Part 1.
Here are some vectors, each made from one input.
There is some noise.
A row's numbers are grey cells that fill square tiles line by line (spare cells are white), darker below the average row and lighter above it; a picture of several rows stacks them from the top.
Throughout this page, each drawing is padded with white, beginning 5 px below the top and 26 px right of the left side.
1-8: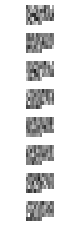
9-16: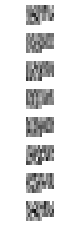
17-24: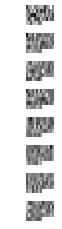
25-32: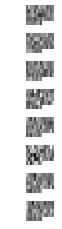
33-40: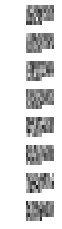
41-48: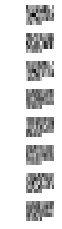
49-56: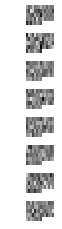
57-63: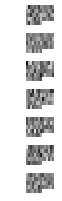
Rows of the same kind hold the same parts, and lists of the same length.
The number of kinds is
3.
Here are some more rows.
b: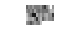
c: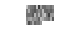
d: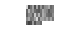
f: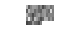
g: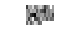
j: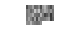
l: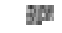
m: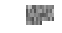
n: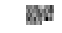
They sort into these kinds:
b, g
c, d, f, l
j, m, n

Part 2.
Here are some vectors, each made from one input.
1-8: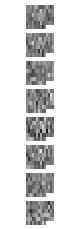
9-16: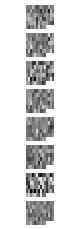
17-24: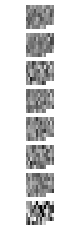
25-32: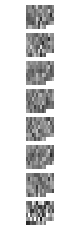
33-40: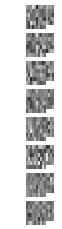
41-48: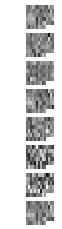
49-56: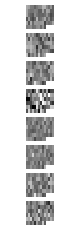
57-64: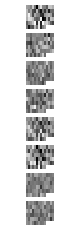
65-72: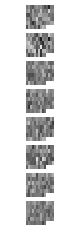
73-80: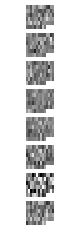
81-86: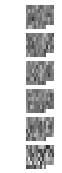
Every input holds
a point on each of two 6-point lines and a true/false value.
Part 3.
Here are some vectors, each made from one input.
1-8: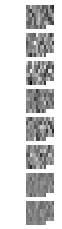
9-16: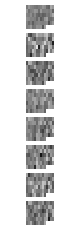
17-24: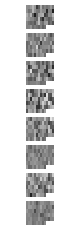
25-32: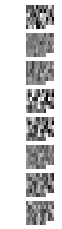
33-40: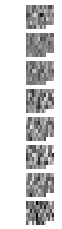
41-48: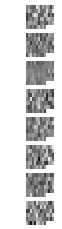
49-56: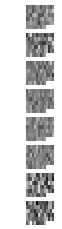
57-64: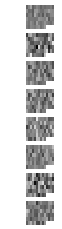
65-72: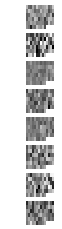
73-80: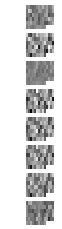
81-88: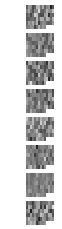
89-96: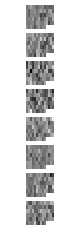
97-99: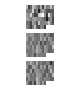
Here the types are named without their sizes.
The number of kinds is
2.
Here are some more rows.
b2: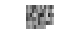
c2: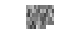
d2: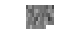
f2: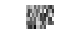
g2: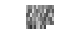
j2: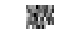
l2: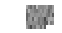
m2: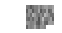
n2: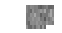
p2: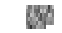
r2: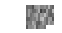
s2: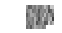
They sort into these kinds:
b2, f2, j2, p2
c2, d2, g2, l2, m2, n2, r2, s2

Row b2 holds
a label.
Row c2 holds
a label and a node of a tree.
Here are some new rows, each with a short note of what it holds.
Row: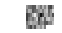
a label
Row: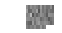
a label
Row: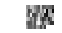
a label and a node of a tree
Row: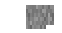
a label and a node of a tree
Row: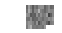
a label
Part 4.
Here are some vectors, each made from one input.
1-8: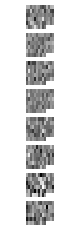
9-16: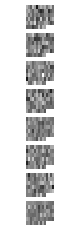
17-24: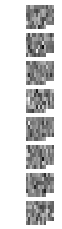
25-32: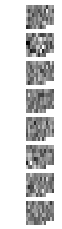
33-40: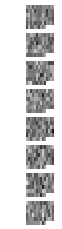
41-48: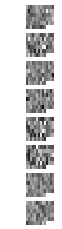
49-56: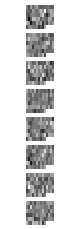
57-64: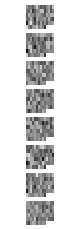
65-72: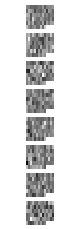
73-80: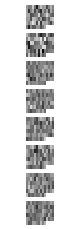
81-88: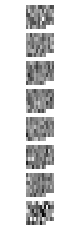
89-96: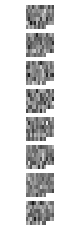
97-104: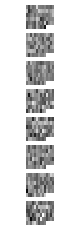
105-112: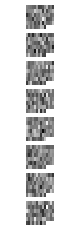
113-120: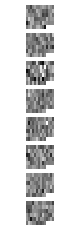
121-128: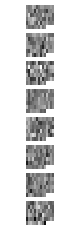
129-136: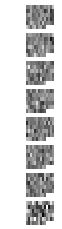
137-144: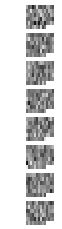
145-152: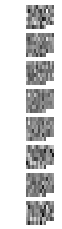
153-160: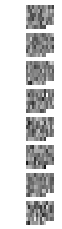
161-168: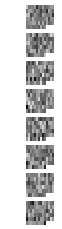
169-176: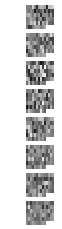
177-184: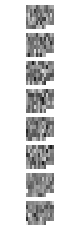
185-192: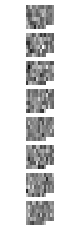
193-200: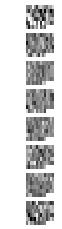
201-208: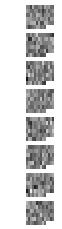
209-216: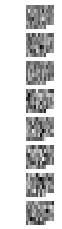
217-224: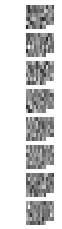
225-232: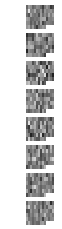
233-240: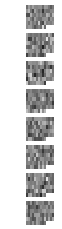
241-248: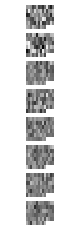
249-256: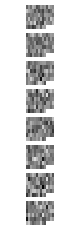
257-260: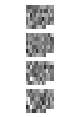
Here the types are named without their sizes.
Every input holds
a point on a circle, together with either a fixed value, or four true/false values.
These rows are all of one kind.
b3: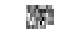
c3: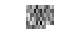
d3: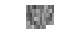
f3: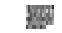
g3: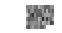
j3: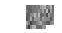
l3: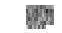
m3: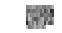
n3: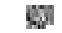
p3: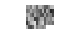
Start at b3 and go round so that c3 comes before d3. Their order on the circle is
b3, m3, n3, p3, c3, f3, l3, g3, j3, d3.
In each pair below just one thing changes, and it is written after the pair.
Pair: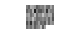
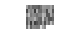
the place on the circle
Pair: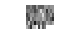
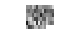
one of the four true/false values
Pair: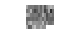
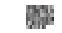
the place on the circle
